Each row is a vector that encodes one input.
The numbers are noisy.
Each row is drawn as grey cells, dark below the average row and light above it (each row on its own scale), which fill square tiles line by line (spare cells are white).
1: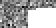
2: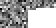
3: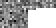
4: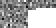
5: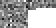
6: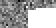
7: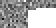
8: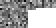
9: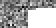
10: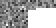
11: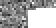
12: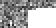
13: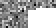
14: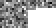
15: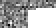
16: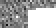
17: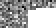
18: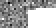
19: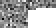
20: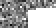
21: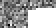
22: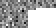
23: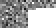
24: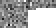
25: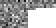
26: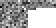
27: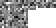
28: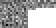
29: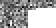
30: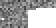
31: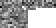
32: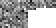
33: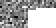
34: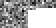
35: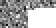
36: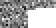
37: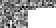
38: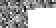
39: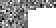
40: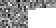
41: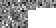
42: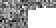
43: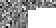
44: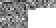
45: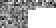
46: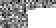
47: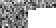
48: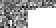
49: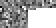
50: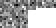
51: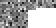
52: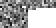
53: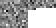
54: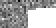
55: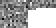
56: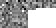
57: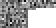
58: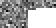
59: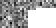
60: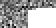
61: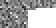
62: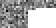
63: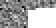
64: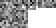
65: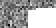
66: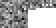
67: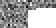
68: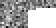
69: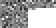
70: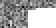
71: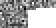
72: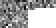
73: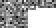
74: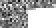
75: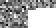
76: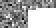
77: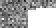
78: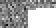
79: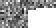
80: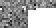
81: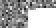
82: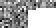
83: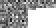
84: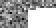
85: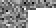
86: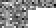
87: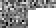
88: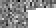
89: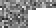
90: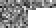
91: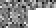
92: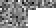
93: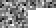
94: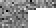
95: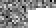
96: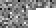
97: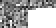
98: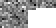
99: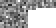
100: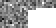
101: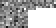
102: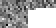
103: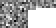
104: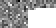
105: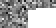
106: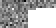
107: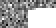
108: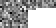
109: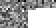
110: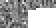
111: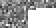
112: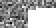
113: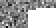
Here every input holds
a true/false value, together with either a fixed value, or one of 4 labels and one of 8 labels.
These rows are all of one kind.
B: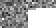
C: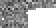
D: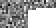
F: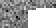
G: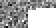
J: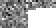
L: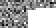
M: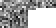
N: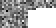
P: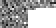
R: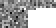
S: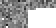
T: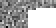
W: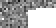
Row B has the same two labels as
C, G, J and T.
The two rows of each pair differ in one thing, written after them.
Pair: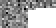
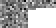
one of the two labels
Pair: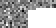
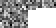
one of the two labels
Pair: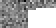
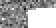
one of the two labels
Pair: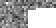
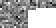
one of the two labels
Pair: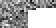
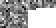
the true/false value
